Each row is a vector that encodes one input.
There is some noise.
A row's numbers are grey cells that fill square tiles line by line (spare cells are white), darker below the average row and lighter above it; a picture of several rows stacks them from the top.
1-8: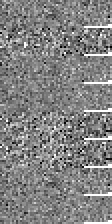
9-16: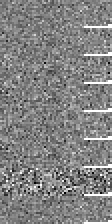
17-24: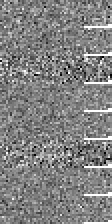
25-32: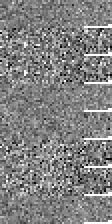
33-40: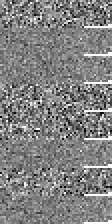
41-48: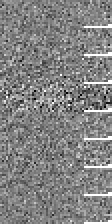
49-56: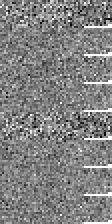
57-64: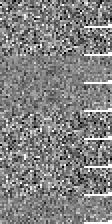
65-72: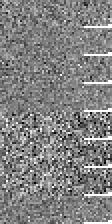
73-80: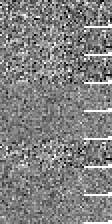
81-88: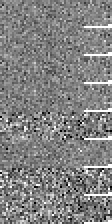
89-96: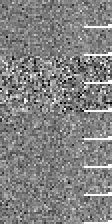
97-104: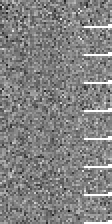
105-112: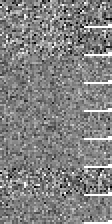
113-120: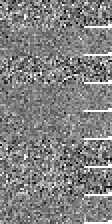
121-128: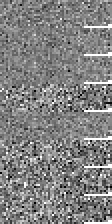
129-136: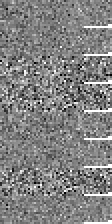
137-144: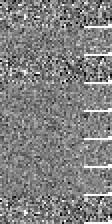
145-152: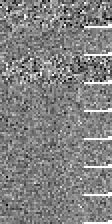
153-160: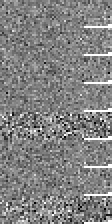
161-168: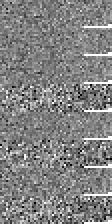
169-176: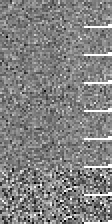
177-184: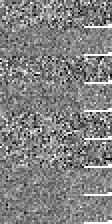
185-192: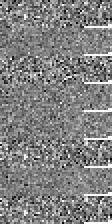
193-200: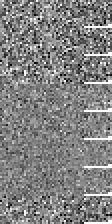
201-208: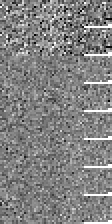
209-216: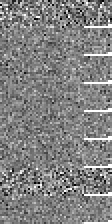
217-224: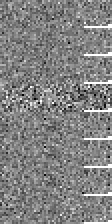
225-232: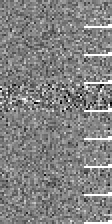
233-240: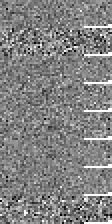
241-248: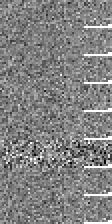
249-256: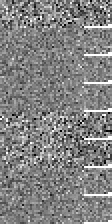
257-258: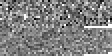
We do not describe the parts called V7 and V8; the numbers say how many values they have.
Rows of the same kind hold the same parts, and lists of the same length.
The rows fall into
3 kinds.
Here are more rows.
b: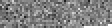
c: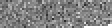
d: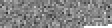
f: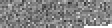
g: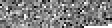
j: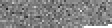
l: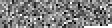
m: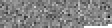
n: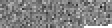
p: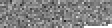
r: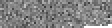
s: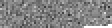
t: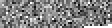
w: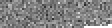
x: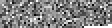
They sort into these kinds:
b, j, p
c, d, f, m, n, r, s, w
g, l, t, x

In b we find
a point on a 9-point circle and a point on a 5-point line.
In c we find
a point on a 5-point line, a value of V7 and a value of V8.
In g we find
a point on a 10-point line.
